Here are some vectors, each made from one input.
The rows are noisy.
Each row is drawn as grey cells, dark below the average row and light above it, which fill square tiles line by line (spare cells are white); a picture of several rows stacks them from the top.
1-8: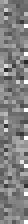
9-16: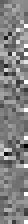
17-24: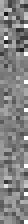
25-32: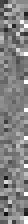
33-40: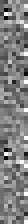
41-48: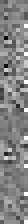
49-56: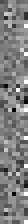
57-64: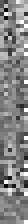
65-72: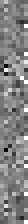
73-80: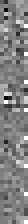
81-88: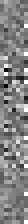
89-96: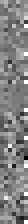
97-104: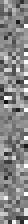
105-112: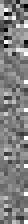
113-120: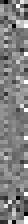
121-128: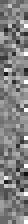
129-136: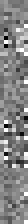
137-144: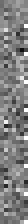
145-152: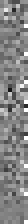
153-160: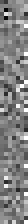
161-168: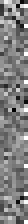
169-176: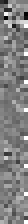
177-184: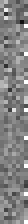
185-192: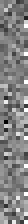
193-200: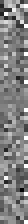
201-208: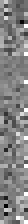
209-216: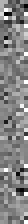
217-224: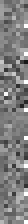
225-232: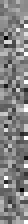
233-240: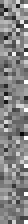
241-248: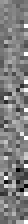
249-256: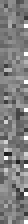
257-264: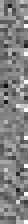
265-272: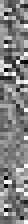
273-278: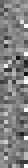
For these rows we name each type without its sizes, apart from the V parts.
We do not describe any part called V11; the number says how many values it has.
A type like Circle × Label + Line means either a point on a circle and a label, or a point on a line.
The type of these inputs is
List(Bool × V11).
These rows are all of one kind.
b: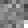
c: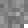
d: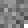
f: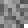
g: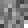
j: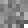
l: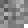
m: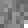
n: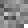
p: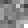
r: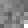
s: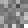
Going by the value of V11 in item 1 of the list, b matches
g, m, r and s.
